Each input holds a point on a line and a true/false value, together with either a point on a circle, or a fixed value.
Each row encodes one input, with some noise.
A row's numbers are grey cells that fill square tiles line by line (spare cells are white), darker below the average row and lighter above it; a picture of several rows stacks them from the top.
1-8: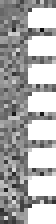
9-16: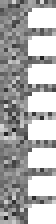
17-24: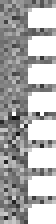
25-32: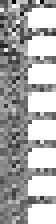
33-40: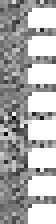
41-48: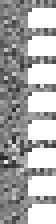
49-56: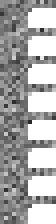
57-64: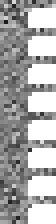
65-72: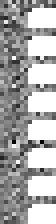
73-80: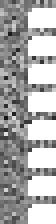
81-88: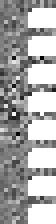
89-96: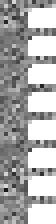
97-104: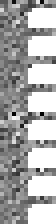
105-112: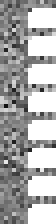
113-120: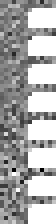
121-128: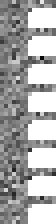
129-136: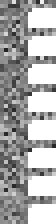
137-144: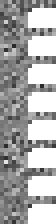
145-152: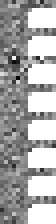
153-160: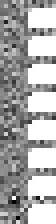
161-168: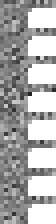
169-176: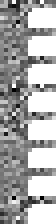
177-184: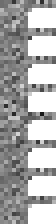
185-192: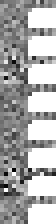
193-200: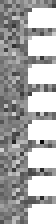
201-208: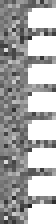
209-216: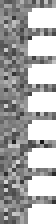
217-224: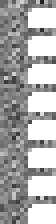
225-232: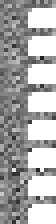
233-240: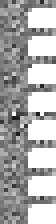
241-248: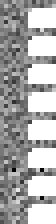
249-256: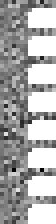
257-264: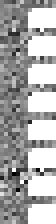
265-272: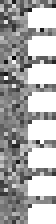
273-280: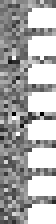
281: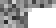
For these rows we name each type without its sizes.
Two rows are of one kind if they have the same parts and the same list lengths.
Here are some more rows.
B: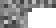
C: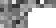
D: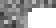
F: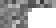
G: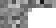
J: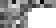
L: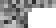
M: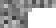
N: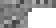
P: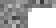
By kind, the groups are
B, C, D, F, G, J, N, P
L, M

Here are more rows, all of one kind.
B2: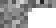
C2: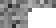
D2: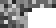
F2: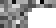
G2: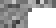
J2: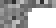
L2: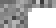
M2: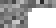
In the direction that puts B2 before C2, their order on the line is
J2, D2, M2, B2, C2, F2, L2, G2.
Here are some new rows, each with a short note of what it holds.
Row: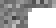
a point on a line and a true/false value
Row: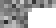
a point on a circle, a point on a line and a true/false value
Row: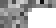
a point on a circle, a point on a line and a true/false value
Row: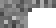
a point on a line and a true/false value
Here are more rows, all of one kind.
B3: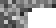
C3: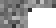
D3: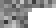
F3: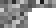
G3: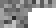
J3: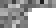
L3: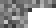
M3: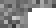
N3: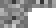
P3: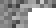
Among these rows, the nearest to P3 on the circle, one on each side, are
C3 and F3.
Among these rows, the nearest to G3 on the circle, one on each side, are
M3 and N3.
